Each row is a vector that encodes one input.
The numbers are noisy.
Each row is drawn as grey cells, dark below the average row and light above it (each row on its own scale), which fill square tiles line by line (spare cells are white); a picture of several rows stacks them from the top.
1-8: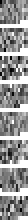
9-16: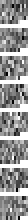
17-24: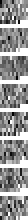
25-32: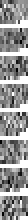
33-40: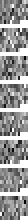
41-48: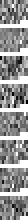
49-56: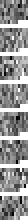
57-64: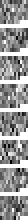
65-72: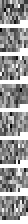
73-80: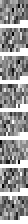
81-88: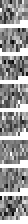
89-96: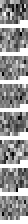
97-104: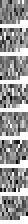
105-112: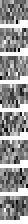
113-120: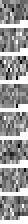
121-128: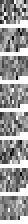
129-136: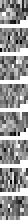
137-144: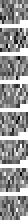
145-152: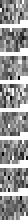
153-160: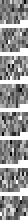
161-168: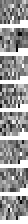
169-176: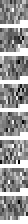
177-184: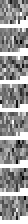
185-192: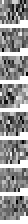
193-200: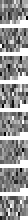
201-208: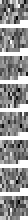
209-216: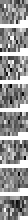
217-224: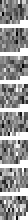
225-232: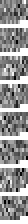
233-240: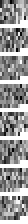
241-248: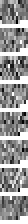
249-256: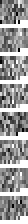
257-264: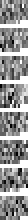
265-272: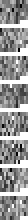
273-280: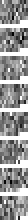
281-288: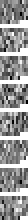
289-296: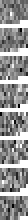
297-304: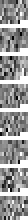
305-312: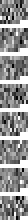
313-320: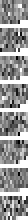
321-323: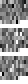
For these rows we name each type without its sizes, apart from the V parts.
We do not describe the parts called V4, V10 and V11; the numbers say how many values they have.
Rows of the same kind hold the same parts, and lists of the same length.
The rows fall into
4 kinds.
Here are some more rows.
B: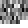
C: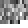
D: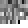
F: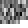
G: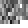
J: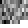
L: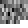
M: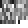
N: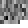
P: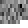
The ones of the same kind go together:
B, G
C, D
F, N, P
J, L, M

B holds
three true/false values, a value of V10 and a value of V11.
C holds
a value of V4, a value of V10 and a value of V11.
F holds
a node of each of two trees, three true/false values and a value of V10.
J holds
a node of each of two trees, a value of V4 and a value of V10.
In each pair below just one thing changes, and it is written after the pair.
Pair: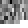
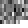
the value of V10
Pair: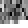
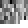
the value of V10
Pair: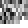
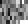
the node of one of the two trees
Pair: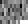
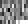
the node of one of the two trees
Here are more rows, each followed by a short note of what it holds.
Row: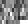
a value of V4, a value of V10 and a value of V11
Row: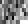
a node of each of two trees, a value of V4 and a value of V10
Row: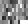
three true/false values, a value of V10 and a value of V11
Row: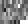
a value of V4, a value of V10 and a value of V11
